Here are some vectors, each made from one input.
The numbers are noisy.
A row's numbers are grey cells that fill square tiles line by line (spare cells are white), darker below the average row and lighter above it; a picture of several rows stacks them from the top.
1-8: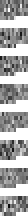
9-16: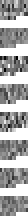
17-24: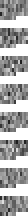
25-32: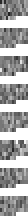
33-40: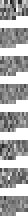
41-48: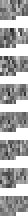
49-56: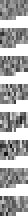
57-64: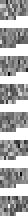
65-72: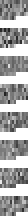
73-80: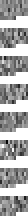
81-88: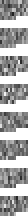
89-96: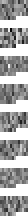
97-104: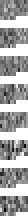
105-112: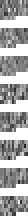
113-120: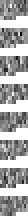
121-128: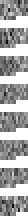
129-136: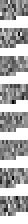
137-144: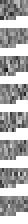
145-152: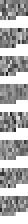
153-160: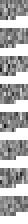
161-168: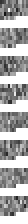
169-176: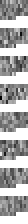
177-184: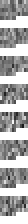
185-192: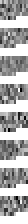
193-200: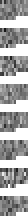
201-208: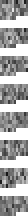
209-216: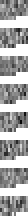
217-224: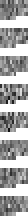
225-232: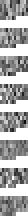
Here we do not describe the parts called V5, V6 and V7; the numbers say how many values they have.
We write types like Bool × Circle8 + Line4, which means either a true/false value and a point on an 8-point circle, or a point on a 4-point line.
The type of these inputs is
Bool × V5 × V6 × V7 + List3(Line4).
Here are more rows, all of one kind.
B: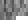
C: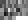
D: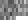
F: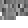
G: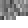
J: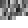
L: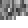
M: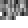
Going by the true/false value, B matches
D and F.
